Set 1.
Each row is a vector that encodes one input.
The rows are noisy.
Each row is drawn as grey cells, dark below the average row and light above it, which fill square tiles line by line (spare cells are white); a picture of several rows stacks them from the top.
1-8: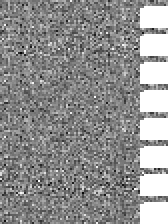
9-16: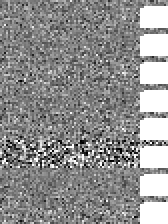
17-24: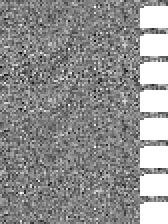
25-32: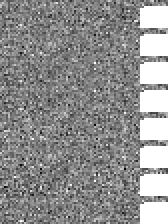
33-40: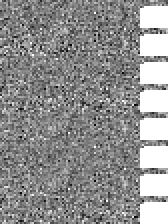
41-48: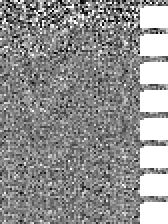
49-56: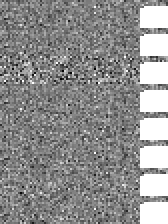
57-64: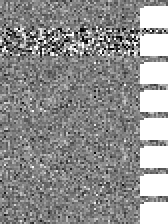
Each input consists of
a list of up to two points on a 4-point line.
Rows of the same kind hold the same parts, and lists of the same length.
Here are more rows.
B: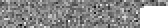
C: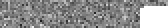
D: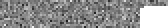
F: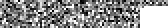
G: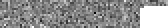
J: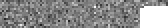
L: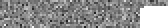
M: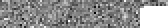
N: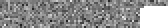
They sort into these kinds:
B, C, D, G, L, M, N
F
J

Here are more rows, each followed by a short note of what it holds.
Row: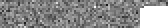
a list of two items
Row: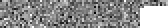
a list of one item
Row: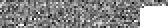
a list of two items
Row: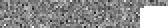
a list of one item
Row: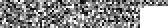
the empty list
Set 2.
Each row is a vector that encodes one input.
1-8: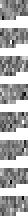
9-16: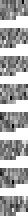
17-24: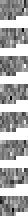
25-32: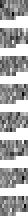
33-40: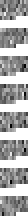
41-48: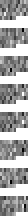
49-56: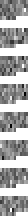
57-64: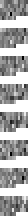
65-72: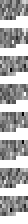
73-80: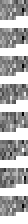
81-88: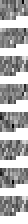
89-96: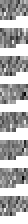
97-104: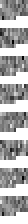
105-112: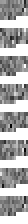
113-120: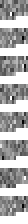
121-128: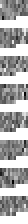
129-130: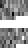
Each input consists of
either a point on an 8-point line, or four true/false values.
